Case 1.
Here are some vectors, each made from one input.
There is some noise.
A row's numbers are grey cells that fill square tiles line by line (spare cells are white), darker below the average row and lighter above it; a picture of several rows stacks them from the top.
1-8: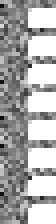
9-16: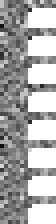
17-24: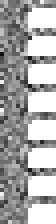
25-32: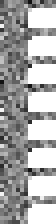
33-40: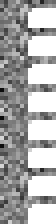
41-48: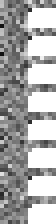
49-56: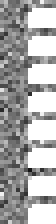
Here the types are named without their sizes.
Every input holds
three true/false values.
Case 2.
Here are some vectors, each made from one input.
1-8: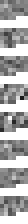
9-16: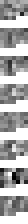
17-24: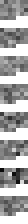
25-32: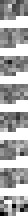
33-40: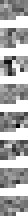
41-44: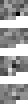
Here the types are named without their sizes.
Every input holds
a label.
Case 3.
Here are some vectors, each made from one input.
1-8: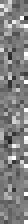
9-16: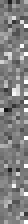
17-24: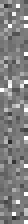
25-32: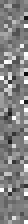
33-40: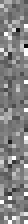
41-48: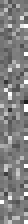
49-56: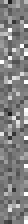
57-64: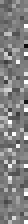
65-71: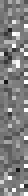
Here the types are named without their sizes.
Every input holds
a label.
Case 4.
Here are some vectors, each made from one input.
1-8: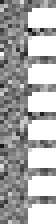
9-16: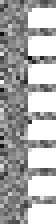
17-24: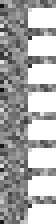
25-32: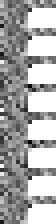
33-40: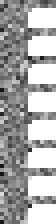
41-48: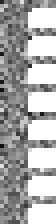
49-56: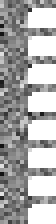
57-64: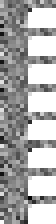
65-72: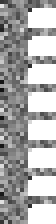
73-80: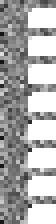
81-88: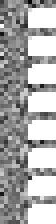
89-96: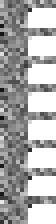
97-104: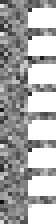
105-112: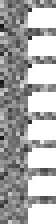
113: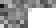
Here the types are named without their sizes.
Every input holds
three true/false values.
